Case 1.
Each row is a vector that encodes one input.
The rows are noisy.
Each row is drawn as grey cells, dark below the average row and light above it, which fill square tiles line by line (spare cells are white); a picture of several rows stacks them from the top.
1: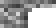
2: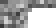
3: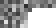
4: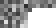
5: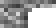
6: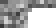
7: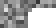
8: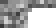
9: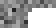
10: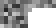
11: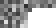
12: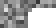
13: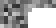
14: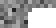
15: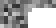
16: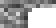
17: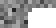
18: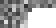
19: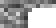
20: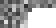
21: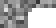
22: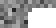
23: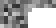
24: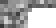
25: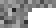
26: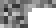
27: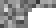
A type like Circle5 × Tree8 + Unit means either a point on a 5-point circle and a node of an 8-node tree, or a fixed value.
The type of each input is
Line6.
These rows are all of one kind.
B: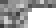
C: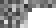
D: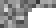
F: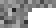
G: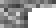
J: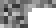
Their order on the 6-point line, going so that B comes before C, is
J, G, F, D, B, C.
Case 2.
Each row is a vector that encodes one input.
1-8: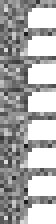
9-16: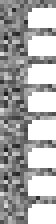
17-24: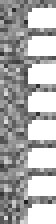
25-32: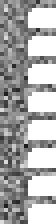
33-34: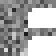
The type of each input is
Line6.
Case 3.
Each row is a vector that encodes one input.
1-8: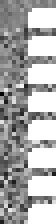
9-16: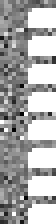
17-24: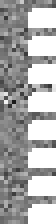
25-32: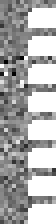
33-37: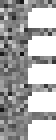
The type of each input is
Line5.
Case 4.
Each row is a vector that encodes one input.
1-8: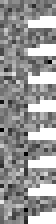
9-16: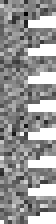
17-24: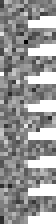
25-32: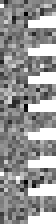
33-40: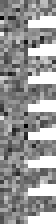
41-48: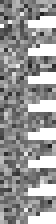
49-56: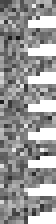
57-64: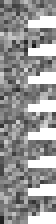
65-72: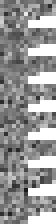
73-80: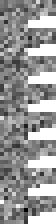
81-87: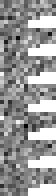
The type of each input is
Tree16.
